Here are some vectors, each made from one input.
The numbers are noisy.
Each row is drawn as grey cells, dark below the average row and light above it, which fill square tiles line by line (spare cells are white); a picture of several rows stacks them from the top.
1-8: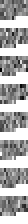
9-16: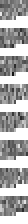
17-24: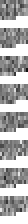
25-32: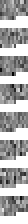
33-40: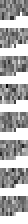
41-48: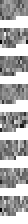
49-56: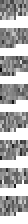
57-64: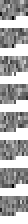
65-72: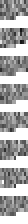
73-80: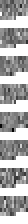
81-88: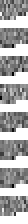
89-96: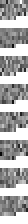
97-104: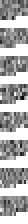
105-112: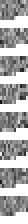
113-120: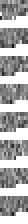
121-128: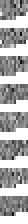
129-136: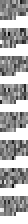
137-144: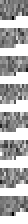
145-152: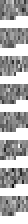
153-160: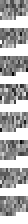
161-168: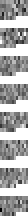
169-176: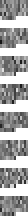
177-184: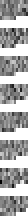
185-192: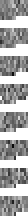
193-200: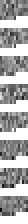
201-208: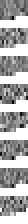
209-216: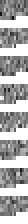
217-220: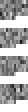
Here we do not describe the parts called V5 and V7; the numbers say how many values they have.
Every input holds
a point on an 8-point line, together with either a point on an 11-point line, or a true/false value, a value of V5 and a value of V7.
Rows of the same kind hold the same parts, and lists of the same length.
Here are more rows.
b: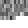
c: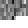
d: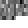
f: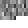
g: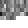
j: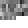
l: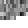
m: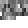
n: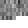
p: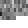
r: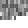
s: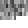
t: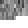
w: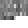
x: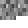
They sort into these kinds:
b, c, d, g, n, p, t, w
f, j, l, m, r, s, x

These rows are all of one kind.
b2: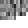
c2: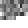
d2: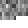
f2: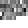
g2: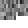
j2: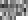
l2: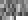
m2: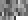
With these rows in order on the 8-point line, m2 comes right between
f2 and g2.
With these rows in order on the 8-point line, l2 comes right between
b2 and c2.
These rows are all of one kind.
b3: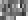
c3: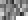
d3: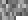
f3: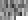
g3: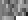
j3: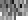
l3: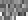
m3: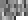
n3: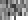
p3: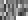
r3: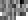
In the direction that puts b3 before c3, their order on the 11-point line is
m3, b3, g3, p3, d3, c3, r3, n3, f3, j3, l3.
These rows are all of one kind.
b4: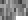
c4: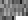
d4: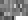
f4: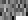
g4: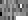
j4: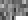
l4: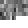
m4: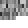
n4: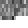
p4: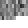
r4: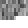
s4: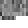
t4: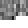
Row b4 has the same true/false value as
m4, p4 and r4.
